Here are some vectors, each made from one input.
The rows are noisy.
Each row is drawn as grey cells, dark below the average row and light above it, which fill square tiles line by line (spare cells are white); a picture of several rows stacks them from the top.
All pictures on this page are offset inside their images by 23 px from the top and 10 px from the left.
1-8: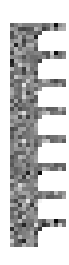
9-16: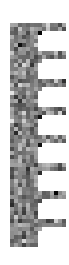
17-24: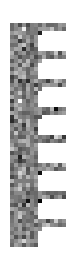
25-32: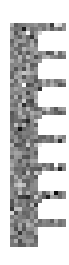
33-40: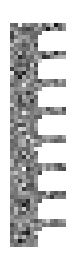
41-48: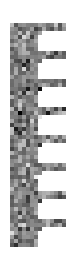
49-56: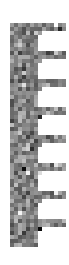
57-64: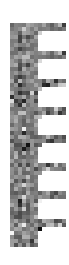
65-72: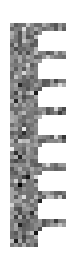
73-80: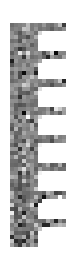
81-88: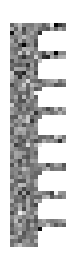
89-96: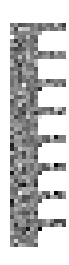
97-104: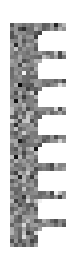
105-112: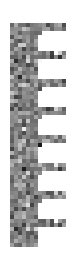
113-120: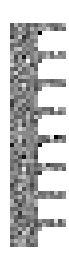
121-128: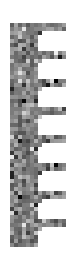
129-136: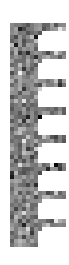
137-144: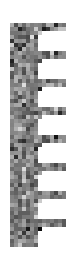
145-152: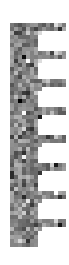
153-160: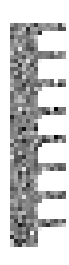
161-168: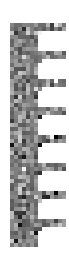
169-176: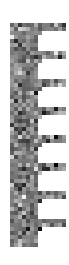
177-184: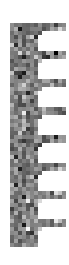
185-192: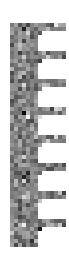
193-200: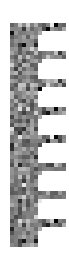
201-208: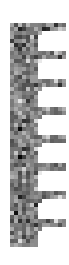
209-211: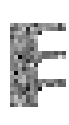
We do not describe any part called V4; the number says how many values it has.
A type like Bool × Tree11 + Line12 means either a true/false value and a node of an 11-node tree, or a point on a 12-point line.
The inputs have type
(Line5 + Line13) × V4.
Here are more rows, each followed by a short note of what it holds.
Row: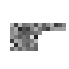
a point on a 5-point line and a value of V4
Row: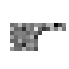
a point on a 5-point line and a value of V4
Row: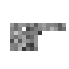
a point on a 13-point line and a value of V4
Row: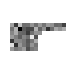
a point on a 5-point line and a value of V4
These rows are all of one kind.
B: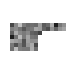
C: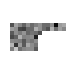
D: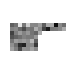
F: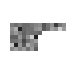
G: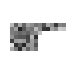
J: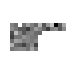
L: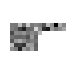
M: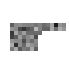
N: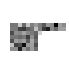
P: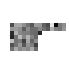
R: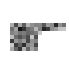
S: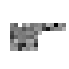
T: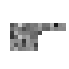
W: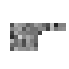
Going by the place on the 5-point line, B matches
D, J, S and T.
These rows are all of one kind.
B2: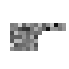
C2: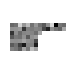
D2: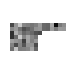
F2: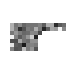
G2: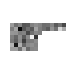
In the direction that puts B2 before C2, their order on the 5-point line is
G2, F2, B2, D2, C2.
